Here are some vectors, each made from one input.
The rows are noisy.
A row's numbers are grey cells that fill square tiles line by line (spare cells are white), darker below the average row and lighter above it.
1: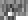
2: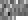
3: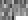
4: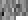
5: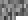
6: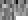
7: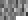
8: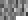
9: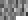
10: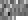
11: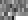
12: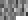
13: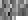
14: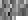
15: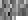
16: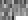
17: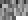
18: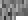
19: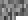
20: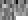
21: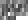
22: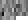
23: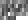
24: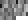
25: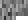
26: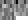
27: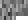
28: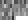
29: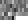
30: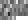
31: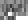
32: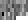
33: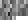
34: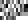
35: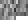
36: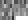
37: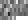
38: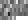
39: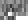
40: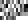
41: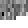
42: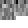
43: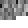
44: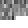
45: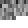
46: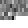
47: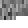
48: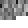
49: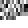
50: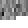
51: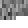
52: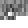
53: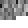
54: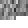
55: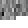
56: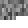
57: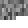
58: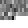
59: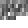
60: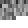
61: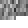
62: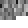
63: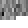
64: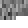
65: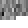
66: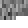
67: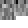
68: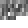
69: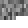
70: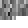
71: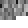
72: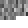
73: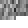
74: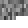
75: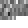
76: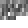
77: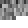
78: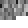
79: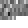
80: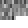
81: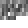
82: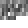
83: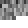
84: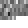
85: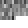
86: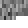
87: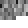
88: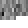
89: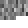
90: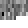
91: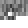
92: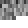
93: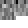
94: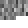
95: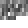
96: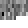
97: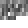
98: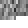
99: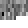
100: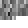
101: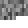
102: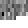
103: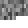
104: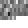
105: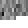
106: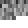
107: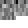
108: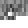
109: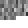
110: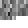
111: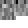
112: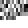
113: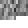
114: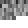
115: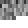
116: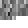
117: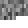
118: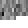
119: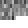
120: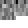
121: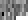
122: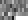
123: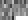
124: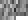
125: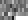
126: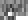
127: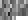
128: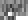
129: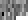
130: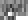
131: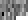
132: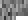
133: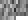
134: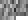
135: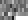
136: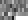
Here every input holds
either a point on a 15-point circle, or a fixed value.
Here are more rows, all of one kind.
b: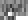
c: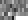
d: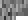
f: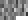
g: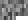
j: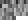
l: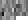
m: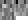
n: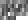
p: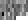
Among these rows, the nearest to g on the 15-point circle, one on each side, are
d and f.
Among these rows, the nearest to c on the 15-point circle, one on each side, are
b and m.
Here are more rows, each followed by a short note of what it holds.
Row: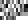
a fixed value
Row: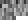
a point on a 15-point circle
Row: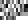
a fixed value
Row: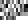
a fixed value
